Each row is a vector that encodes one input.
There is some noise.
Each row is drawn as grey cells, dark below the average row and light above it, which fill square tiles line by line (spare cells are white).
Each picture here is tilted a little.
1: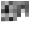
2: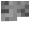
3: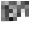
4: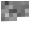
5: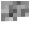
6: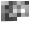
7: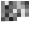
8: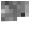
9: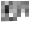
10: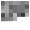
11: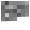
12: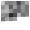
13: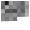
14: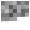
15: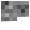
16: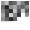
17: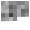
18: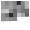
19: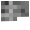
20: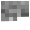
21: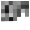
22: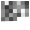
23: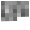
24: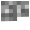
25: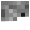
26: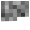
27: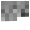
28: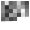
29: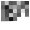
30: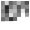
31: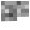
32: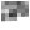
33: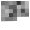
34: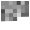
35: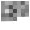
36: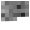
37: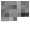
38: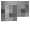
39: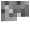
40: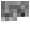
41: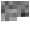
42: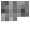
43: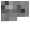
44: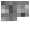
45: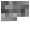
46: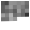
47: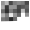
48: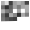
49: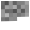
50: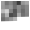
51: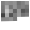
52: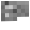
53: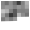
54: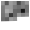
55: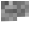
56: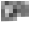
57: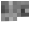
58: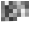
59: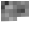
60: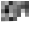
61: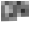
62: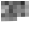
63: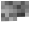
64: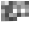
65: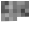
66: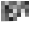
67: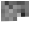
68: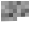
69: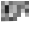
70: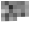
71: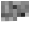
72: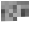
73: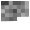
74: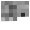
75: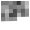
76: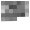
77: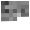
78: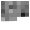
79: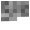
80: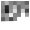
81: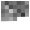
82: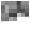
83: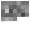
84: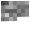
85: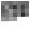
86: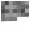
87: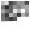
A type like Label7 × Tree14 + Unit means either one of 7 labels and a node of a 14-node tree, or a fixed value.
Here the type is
(Bool × Bool × Bool + Unit) × Line6 + Line5.
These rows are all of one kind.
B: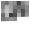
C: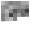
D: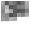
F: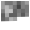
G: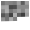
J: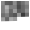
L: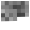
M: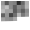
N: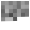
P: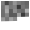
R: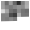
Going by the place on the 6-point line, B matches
C, F and L.
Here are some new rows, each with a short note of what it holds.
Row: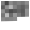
a point on a 6-point line
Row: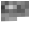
a point on a 6-point line
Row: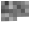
a point on a 6-point line
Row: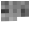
a point on a 6-point line
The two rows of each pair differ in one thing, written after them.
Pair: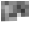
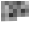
the place on the 6-point line
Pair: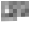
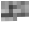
one of the three true/false values
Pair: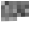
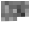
one of the three true/false values
